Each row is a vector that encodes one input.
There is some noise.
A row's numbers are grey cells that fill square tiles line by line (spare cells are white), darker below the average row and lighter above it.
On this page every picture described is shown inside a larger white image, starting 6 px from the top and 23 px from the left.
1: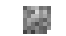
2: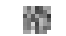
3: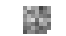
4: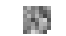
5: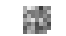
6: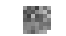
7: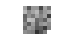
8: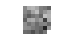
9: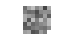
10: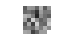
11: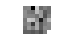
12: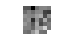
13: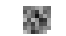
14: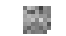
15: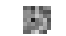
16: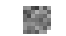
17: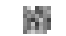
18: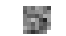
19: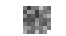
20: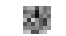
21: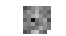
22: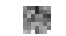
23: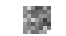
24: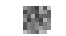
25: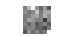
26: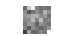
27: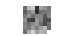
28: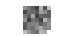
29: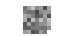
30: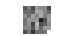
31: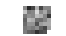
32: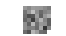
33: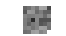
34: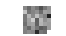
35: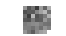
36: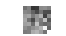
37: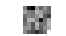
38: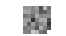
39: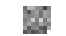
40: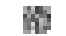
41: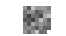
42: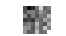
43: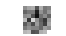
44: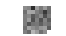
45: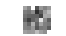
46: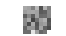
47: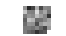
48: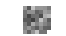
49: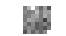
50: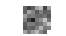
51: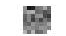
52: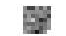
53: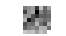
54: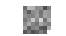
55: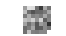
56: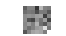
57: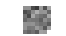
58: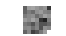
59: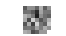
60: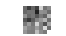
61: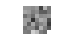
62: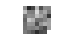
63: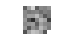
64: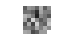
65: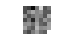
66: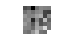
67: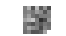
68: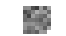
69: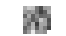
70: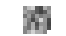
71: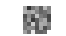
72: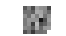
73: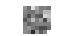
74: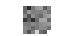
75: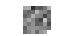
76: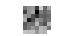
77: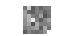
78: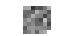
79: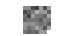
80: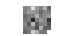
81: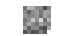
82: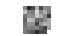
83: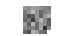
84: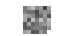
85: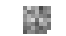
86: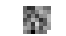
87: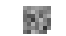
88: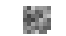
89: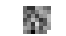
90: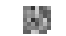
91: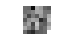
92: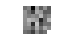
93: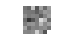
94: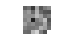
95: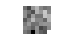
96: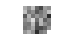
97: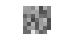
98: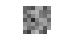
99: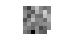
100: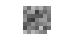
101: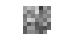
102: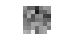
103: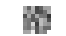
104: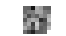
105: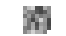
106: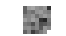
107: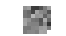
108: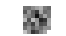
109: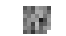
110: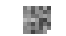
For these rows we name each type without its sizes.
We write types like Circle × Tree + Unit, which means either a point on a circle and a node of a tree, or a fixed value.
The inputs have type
(Bool × Bool × Bool × Bool + Unit) × Line.
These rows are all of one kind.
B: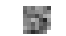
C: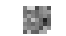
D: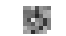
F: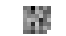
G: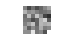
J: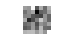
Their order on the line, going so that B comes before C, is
J, D, B, C, F, G.
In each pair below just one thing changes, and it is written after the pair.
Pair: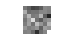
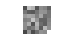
the place on the line
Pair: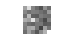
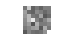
one of the four true/false values
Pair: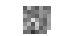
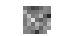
the place on the line
